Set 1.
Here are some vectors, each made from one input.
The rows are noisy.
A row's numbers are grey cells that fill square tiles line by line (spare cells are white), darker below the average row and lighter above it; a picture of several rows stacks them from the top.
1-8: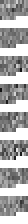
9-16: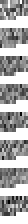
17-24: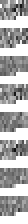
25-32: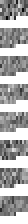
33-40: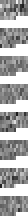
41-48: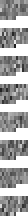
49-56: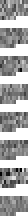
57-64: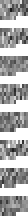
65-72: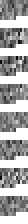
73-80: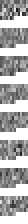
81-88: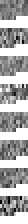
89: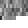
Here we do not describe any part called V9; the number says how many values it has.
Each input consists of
a node of an 8-node tree, together with either three true/false values, or a value of V9.
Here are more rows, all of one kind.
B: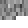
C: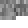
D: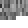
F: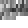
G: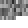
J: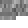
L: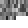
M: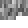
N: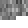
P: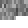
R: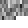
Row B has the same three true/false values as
D, J, M and R.
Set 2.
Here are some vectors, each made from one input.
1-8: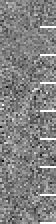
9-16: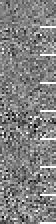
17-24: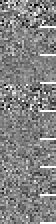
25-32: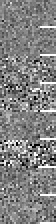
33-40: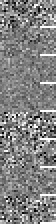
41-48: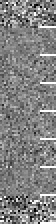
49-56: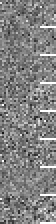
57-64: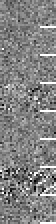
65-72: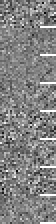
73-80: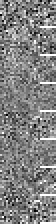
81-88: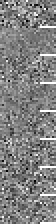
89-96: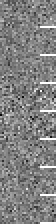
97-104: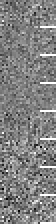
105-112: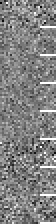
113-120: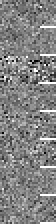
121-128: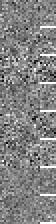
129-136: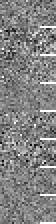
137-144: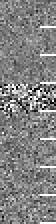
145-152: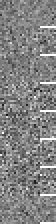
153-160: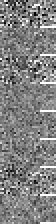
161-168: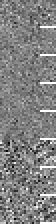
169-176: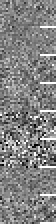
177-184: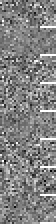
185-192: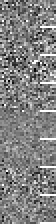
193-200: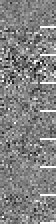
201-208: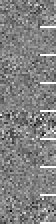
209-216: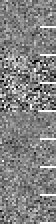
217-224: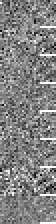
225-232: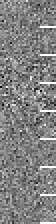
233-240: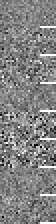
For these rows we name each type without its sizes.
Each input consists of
a point on a line, together with either a label, or a point on a line.
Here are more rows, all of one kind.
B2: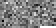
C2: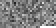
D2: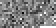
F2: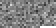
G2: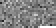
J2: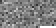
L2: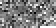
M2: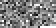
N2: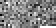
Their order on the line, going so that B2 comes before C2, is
G2, D2, L2, N2, F2, M2, B2, J2, C2.
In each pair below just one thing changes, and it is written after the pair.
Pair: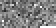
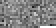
the label
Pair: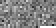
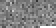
the label
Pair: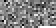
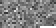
the place on the line
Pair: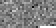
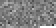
the label
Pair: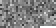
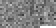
the label
